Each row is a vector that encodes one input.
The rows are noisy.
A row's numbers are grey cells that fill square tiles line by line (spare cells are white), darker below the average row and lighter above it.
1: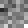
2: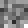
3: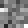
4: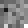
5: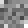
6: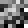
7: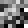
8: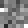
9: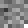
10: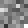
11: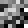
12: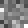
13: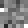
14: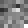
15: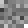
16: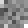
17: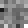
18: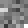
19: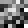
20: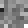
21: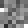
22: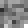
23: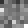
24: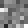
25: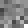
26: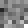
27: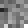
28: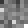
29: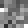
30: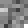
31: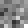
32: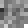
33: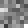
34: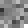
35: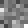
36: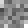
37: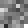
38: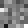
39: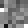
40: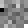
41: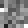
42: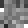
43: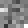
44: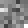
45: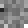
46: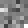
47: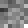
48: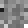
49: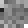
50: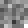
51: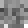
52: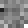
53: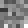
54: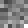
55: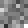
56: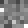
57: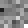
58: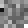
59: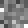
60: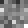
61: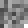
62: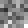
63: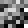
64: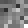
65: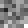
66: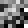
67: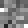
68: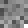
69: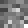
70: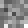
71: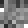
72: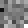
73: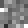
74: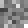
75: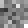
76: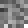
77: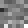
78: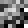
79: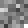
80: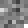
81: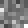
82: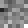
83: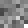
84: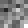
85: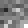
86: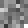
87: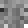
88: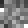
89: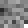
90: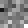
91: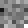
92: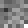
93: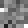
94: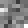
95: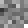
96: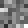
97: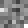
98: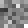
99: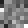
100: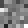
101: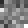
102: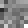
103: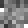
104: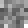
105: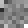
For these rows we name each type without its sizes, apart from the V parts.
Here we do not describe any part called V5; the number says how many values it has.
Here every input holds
a list of items, each a true/false value and a value of V5.
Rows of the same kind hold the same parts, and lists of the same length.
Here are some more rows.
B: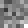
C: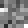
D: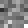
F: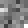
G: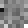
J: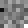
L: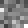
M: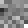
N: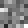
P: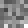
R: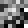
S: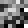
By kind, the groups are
B, D, G, J, M, P
C, F, L, N
R, S

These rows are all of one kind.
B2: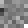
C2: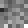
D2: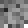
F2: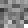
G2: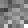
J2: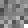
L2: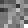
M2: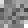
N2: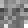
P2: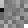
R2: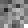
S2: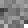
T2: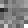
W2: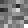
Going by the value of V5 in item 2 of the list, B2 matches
D2, G2, R2 and S2.
